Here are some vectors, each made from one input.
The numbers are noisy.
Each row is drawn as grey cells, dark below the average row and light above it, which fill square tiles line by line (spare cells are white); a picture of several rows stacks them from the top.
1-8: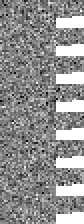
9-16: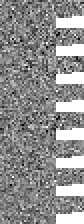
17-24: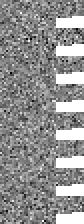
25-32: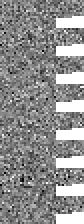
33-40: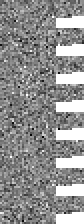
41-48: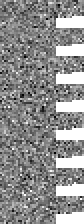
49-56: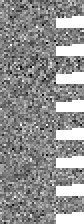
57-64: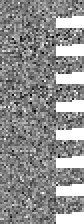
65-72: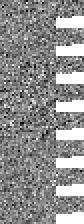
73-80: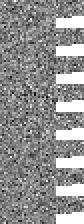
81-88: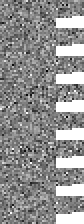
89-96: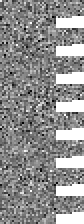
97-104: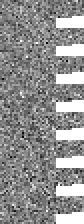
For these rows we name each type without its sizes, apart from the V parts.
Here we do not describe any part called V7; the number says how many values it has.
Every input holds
a point on each of two lines, together with either three true/false values, or a value of V7.
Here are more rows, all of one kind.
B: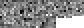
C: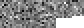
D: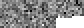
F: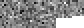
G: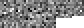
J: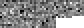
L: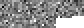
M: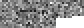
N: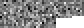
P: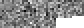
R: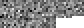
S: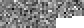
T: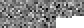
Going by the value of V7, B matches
C, F, J and N.
